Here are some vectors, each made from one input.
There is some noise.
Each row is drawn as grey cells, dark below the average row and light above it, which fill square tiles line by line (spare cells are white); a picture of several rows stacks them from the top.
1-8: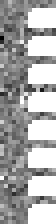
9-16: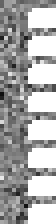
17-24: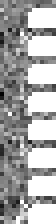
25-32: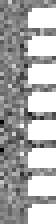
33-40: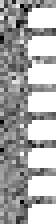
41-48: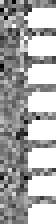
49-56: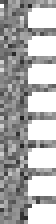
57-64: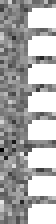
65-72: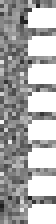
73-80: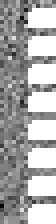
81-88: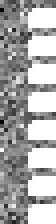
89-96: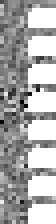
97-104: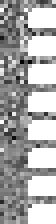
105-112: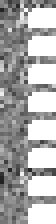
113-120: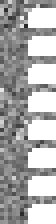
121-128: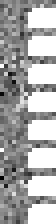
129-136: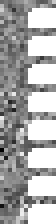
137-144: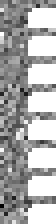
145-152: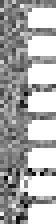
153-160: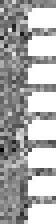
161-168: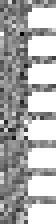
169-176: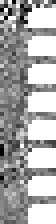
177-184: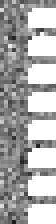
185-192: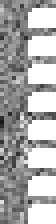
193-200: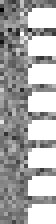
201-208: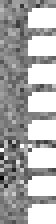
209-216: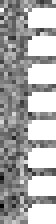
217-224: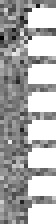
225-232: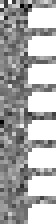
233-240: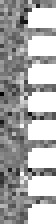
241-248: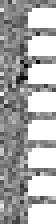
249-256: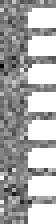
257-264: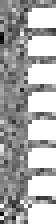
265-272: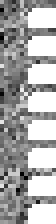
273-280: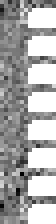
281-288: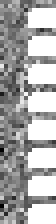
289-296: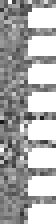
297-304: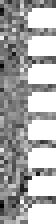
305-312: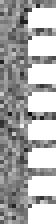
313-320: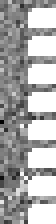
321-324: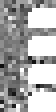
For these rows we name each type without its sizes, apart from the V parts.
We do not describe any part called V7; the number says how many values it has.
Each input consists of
a point on a line, together with a list of items, each a true/false value and a value of V7.
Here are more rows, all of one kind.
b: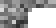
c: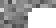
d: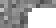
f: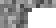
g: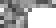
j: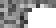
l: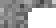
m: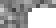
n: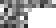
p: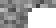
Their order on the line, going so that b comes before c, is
b, j, d, c, p, f, l, m, n, g.
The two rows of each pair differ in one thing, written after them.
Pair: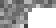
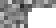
the value of V7 in item 1 of the list
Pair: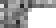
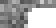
the place on the line
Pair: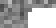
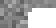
the true/false value in item 1 of the list
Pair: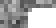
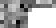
the place on the line
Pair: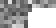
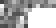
the true/false value in item 1 of the list
